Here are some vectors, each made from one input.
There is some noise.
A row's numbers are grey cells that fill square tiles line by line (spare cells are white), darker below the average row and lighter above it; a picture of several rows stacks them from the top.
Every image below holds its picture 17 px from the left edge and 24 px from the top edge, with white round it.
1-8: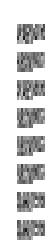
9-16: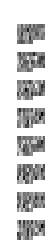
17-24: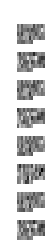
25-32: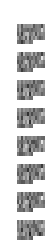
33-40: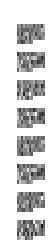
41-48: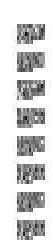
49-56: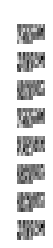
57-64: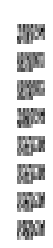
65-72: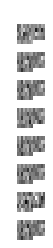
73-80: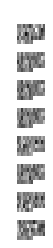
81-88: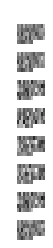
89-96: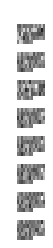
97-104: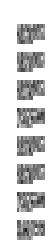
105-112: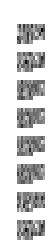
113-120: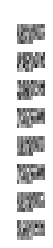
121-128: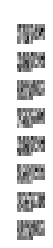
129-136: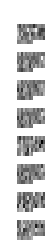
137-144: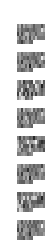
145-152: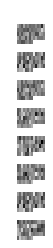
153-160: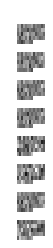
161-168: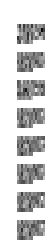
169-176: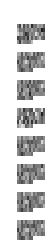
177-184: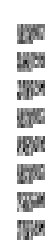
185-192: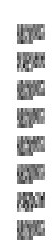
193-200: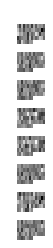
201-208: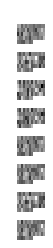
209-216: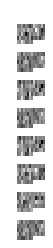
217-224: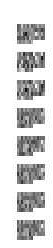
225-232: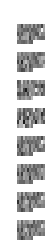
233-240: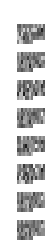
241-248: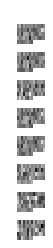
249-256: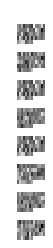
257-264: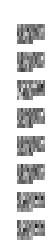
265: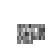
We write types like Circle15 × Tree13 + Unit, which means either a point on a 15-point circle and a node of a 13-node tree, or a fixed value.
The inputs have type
Label12 × Label12 + Line13.
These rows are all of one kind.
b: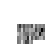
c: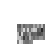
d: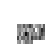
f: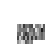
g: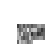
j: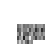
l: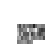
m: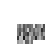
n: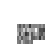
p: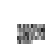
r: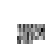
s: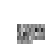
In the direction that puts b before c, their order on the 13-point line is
b, r, p, s, j, m, f, d, n, l, g, c.
